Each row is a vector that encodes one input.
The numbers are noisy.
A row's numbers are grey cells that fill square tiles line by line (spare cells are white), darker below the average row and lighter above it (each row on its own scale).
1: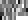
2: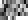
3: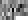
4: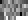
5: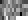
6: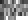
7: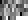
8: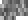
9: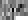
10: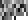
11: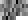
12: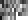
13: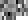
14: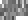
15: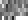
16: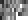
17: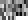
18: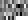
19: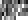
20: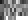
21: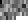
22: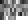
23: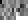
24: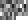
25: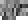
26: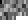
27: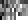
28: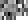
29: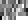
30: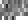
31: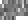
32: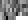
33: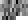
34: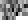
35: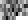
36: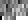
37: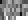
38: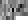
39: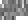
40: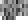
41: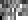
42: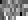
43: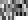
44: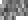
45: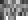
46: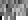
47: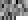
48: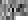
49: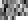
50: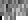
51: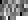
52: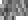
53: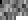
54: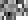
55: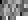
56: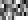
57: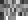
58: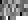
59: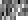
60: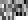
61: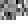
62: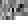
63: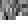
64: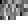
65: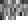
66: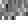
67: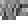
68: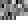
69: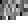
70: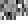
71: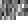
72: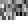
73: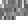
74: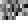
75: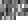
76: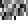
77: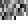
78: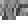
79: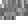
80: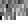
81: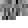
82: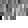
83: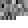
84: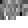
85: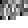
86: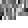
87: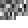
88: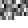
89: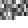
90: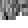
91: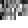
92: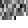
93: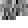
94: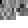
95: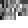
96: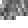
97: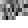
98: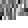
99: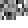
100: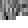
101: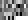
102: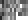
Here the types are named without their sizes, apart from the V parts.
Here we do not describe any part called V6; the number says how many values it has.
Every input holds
a true/false value, together with either a point on a line, or a value of V6.
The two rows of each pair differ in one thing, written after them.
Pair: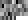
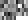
the value of V6
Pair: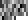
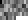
the value of V6
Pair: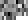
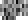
the true/false value
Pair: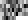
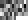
the true/false value
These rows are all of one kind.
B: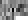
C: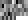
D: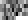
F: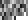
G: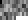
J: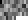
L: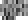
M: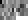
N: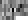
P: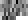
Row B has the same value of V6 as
M and N.
